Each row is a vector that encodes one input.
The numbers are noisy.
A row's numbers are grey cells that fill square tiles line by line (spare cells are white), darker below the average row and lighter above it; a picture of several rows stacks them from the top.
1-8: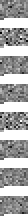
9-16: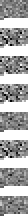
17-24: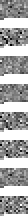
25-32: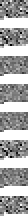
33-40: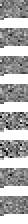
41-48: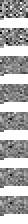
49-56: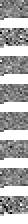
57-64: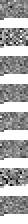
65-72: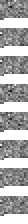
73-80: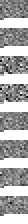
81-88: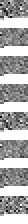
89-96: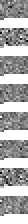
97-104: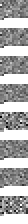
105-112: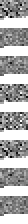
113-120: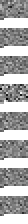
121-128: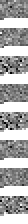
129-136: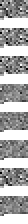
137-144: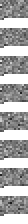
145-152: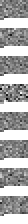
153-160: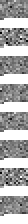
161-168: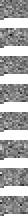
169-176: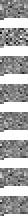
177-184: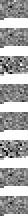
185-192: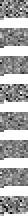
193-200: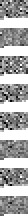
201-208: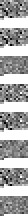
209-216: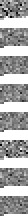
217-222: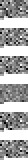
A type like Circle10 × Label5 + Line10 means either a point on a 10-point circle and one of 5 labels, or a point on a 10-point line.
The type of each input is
Line6 × List2(Line5) + Line7.
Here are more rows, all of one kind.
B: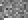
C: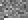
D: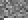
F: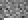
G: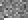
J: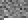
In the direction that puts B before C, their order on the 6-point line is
F, B, G, C, J, D.
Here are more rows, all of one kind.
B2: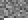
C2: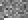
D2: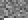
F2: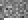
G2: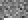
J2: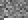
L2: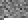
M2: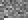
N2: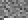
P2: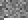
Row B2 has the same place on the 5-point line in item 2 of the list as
D2 and N2.
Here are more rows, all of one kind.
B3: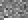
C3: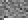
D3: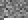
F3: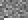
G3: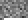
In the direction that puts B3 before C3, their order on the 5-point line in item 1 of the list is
B3, F3, D3, G3, C3.
